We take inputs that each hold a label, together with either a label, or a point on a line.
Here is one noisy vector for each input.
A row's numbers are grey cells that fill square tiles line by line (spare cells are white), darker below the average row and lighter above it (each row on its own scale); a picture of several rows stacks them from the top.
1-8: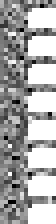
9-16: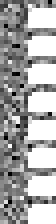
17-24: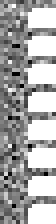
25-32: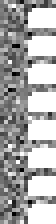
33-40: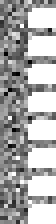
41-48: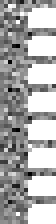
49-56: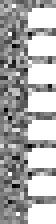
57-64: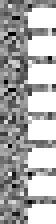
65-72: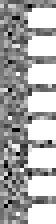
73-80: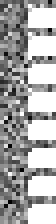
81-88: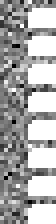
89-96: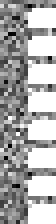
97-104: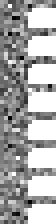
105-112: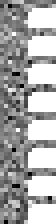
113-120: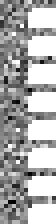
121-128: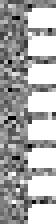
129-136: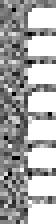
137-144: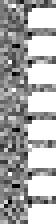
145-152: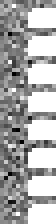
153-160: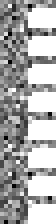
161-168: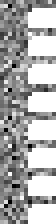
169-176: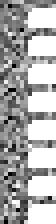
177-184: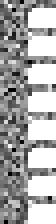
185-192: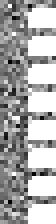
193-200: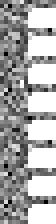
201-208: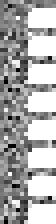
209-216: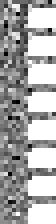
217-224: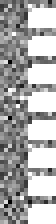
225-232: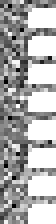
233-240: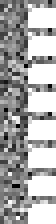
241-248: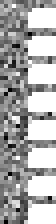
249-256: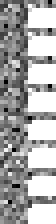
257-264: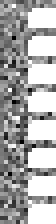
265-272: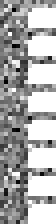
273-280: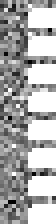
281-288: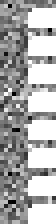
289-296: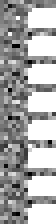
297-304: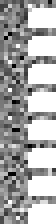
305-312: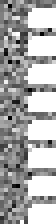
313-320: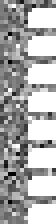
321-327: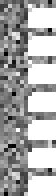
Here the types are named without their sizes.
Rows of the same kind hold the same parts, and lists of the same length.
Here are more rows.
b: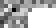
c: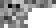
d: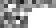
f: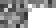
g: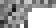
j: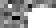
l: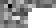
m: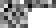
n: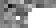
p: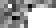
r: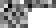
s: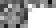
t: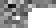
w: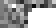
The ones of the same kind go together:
b, d, f, g, j, p, s, w
c, l, m, n, r, t

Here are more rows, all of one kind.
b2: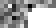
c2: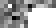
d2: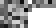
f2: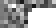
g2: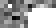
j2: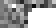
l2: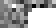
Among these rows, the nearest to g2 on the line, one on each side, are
c2 and d2.
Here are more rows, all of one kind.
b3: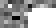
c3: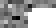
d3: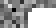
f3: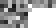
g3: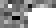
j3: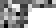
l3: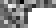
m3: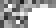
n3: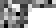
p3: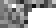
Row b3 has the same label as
c3 and g3.
